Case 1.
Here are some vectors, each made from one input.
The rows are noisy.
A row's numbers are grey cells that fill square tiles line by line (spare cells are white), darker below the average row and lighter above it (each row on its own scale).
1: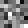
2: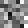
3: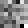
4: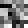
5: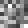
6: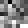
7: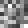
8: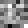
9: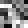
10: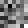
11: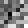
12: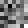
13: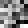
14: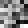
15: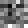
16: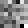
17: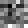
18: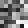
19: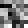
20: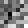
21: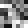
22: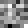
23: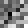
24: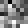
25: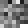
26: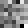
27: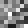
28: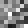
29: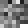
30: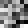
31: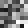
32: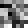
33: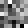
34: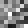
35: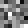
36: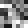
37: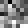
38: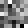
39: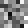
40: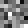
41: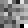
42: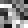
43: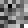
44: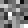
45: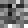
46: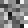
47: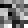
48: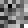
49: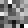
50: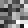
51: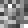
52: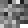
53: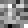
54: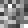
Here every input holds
four true/false values.
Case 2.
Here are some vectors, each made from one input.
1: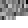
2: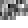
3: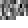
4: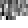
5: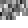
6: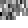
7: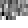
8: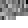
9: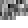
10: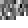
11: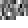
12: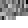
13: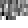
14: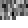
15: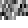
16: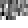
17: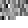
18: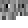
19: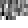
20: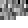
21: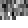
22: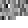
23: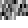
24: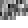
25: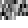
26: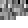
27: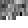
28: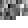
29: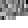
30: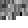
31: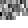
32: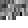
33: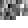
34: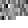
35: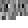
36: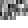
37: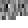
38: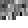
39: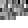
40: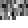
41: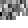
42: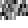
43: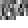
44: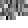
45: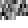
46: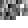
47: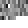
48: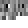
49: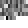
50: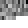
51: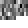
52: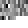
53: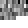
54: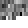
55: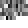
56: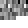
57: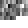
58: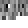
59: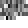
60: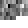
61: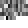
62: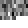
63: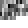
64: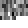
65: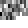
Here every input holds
a point on a 13-point line.
